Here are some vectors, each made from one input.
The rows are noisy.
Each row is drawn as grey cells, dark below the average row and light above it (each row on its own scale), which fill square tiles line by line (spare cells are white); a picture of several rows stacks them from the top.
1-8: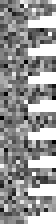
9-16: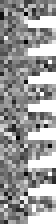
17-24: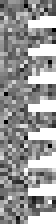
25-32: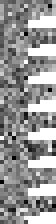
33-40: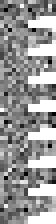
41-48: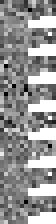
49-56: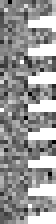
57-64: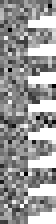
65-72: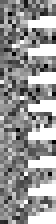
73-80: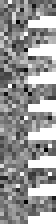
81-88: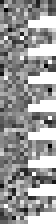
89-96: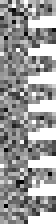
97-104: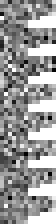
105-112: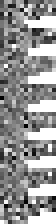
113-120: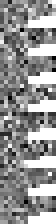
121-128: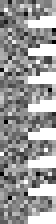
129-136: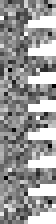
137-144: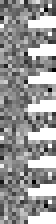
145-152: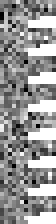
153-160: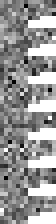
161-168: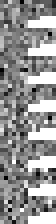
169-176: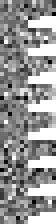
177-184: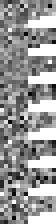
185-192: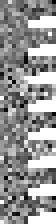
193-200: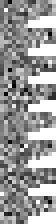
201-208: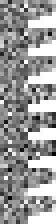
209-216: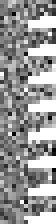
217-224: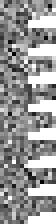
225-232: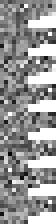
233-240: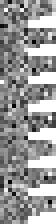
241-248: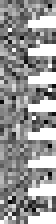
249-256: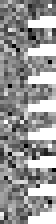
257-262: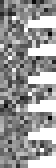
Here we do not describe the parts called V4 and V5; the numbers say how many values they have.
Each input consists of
a point on a 9-point circle, together with either a point on a 6-point line, or a true/false value, a value of V4 and a value of V5.
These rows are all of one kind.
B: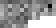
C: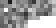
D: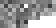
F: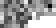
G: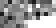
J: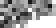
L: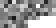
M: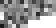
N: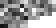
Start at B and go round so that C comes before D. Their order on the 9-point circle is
B, F, J, G, C, N, L, M, D.
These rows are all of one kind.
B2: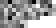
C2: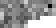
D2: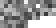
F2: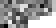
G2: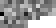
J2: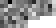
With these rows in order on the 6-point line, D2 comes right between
B2 and G2.
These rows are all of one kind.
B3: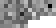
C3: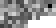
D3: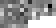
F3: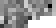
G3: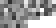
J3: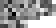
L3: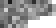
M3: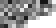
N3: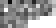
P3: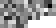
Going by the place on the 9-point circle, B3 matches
C3, F3 and P3.
